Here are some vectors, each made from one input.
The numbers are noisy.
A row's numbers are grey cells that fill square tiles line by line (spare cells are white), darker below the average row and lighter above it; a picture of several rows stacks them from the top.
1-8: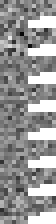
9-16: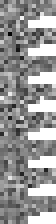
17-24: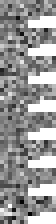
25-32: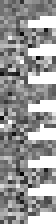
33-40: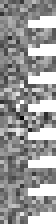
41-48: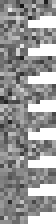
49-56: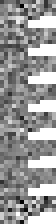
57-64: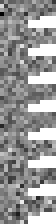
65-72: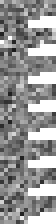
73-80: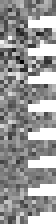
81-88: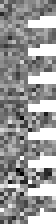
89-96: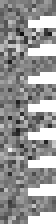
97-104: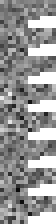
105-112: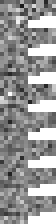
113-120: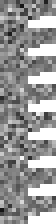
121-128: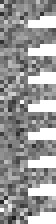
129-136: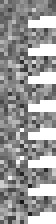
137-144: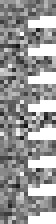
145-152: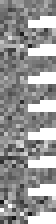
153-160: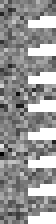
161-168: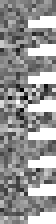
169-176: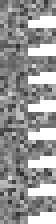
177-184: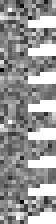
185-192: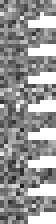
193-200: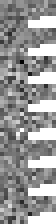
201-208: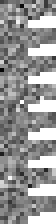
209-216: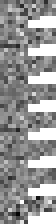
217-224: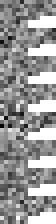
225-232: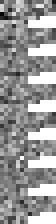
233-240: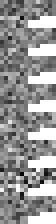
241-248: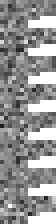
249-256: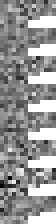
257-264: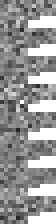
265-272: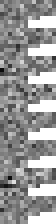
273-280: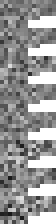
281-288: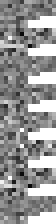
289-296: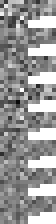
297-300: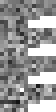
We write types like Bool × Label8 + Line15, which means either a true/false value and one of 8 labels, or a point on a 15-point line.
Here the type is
Bool × (Label10 + Line4) + Line8.
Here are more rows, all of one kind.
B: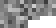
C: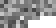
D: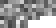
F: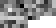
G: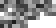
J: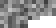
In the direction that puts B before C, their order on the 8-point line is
D, F, B, J, C, G.
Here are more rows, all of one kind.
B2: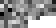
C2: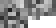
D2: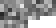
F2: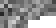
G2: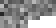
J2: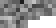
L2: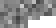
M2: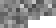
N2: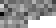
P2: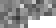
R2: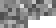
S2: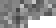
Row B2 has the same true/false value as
C2 and F2.
